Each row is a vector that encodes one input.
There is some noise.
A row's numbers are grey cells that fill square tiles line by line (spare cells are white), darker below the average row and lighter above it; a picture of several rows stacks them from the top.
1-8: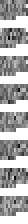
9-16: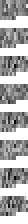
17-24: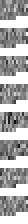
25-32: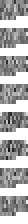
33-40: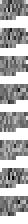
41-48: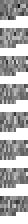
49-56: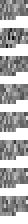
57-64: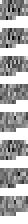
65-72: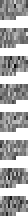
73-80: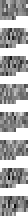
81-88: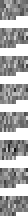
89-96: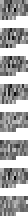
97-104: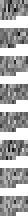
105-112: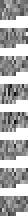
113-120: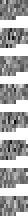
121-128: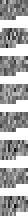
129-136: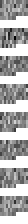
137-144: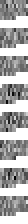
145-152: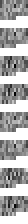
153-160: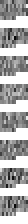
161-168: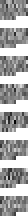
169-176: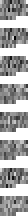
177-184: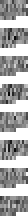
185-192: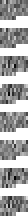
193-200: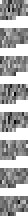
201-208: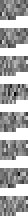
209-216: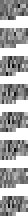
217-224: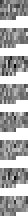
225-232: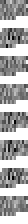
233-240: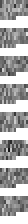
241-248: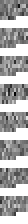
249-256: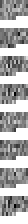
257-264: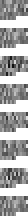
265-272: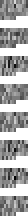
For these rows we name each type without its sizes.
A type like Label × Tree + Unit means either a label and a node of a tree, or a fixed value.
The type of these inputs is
Bool × Tree + Circle.
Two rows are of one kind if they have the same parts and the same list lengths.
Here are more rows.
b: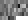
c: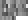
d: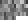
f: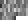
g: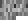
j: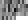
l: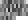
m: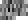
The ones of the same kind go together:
b, c, d, f, g
j, l, m

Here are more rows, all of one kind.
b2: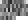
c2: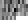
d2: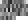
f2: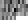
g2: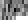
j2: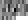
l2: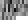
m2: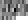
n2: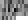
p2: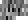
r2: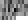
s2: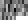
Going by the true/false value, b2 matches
d2 and p2.
